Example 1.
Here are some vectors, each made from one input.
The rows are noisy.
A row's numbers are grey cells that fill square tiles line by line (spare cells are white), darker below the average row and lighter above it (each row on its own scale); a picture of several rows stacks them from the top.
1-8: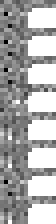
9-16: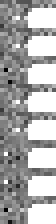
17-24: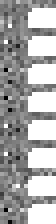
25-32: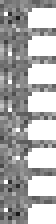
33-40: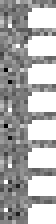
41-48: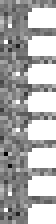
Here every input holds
one of 4 labels.
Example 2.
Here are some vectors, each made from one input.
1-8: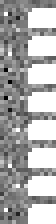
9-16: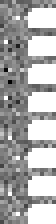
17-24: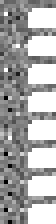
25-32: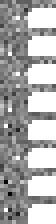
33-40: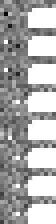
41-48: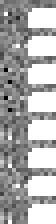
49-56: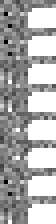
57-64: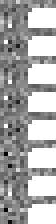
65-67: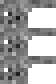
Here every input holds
one of 4 labels.
